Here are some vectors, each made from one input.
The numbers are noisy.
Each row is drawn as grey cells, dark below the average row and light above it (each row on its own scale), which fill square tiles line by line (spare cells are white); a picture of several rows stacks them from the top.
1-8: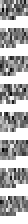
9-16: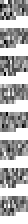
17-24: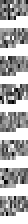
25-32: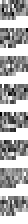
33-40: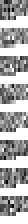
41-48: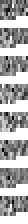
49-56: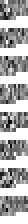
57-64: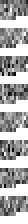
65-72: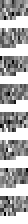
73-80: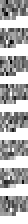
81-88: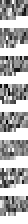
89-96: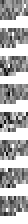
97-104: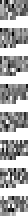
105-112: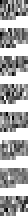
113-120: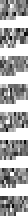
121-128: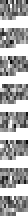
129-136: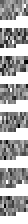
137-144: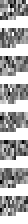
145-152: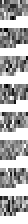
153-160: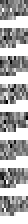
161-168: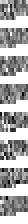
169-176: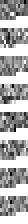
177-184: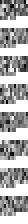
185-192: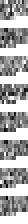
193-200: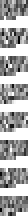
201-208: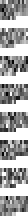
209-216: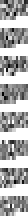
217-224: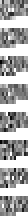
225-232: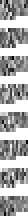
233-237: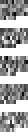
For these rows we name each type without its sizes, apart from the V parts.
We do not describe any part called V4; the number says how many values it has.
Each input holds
a list of items, each a label and a value of V4.
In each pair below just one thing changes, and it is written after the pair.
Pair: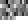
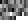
the label in item 1 of the list
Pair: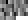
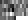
the value of V4 in item 1 of the list
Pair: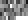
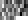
the value of V4 in item 1 of the list
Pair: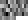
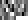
the value of V4 in item 1 of the list
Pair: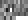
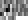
the value of V4 in item 2 of the list
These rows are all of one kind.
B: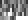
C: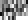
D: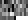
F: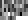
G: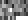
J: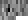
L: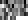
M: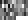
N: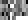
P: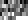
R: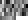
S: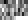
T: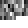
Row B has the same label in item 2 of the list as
C and T.
